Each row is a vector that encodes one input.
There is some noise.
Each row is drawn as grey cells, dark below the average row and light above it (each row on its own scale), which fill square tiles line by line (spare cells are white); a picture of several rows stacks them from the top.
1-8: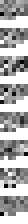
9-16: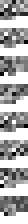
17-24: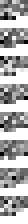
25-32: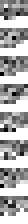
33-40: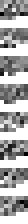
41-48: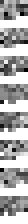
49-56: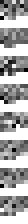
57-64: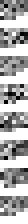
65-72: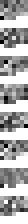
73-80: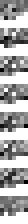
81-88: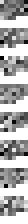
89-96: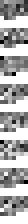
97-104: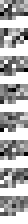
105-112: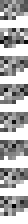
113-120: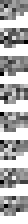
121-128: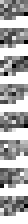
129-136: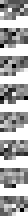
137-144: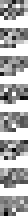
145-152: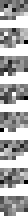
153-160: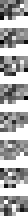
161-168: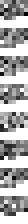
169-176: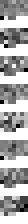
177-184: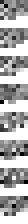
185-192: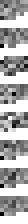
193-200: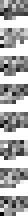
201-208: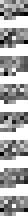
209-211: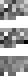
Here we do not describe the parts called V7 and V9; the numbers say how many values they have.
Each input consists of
a value of V7, together with either a point on a 4-point line and a true/false value, or a value of V9.
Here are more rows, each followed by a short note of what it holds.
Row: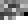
a point on a 4-point line, a true/false value and a value of V7
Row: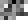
a value of V7 and a value of V9
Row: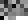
a point on a 4-point line, a true/false value and a value of V7
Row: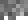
a point on a 4-point line, a true/false value and a value of V7
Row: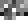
a point on a 4-point line, a true/false value and a value of V7
